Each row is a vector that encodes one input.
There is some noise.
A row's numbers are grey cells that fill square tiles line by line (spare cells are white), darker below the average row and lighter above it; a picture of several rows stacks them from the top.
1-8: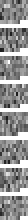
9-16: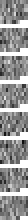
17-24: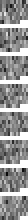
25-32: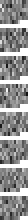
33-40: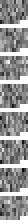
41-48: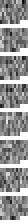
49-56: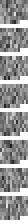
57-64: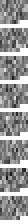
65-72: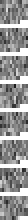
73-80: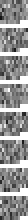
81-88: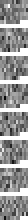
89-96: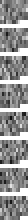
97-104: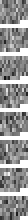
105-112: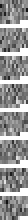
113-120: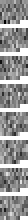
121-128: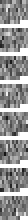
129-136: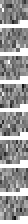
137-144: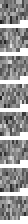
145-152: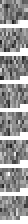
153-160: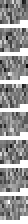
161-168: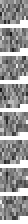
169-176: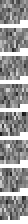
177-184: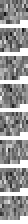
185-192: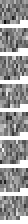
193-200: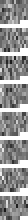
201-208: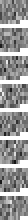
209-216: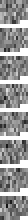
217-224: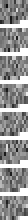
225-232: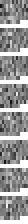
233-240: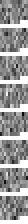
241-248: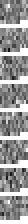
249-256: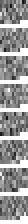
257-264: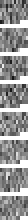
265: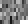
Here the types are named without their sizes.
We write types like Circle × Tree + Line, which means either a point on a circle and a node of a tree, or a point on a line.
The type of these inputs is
Circle + Line.
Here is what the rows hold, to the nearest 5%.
About 55% of them hold a point on a circle. The rest hold a point on a line.
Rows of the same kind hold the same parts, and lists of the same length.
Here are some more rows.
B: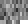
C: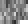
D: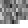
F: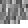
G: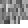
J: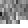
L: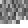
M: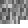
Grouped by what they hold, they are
B, F, G, J, L, M
C, D

